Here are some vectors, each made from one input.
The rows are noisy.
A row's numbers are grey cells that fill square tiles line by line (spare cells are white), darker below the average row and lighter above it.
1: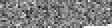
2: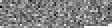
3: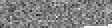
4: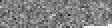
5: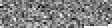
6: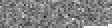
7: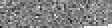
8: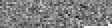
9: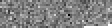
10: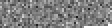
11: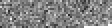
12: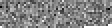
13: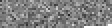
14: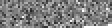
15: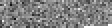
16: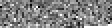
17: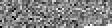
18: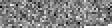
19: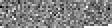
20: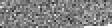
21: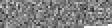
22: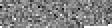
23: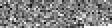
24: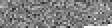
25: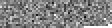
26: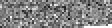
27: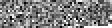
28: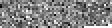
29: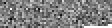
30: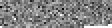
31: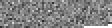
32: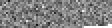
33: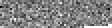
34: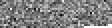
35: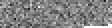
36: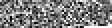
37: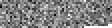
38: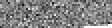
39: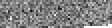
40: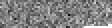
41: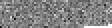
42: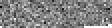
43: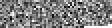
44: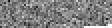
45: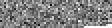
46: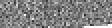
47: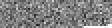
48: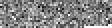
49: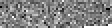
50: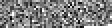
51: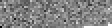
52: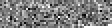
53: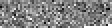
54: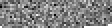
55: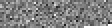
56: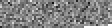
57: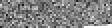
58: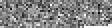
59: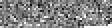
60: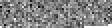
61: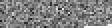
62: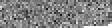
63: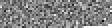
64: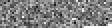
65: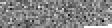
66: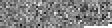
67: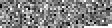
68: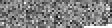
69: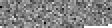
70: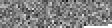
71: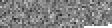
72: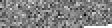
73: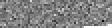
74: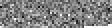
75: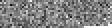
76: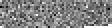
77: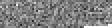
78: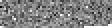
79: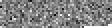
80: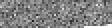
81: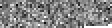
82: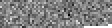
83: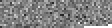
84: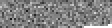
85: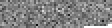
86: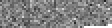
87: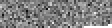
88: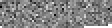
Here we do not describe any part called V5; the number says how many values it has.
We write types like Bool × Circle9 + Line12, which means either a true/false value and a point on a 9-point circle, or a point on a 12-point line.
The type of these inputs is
List2(Bool × V5).
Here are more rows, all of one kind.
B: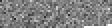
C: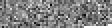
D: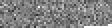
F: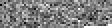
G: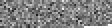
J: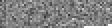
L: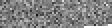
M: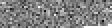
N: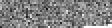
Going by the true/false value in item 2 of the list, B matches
C and J.
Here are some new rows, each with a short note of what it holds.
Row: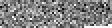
a list of one item
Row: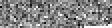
a list of one item
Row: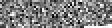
the empty list
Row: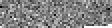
a list of one item
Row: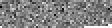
a list of one item
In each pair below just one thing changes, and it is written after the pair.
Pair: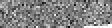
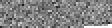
the value of V5 in item 2 of the list
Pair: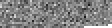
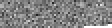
the true/false value in item 2 of the list
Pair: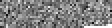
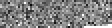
the true/false value in item 2 of the list
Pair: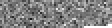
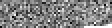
the value of V5 in item 1 of the list
